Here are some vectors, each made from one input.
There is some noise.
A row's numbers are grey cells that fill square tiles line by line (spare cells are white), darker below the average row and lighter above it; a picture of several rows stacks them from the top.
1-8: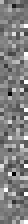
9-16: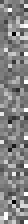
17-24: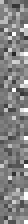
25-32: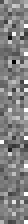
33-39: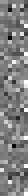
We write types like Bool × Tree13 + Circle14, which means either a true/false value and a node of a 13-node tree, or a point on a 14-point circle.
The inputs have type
Bool × Line5.
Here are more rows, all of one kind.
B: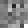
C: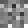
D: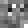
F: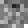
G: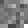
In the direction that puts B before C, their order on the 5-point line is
D, F, G, B, C.
